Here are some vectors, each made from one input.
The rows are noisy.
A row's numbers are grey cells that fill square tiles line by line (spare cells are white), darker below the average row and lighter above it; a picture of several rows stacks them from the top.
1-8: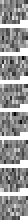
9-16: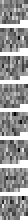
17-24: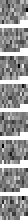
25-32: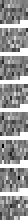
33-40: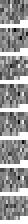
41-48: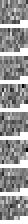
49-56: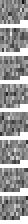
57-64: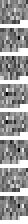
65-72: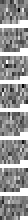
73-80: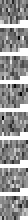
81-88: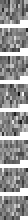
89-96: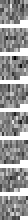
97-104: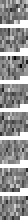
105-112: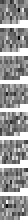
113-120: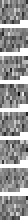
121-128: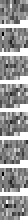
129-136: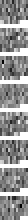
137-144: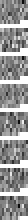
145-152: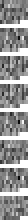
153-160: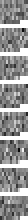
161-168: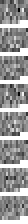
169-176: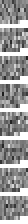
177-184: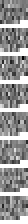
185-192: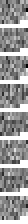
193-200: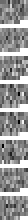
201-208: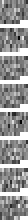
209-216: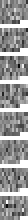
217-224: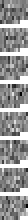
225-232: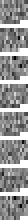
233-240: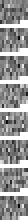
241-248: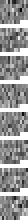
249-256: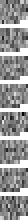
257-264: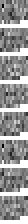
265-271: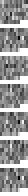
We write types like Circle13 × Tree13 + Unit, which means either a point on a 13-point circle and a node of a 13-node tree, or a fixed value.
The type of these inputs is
Line3 × Line4 + Line10 + Tree11.
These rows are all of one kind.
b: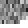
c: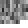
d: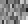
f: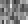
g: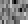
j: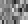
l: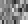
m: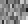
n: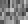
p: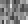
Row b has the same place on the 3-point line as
d, f, m and p.
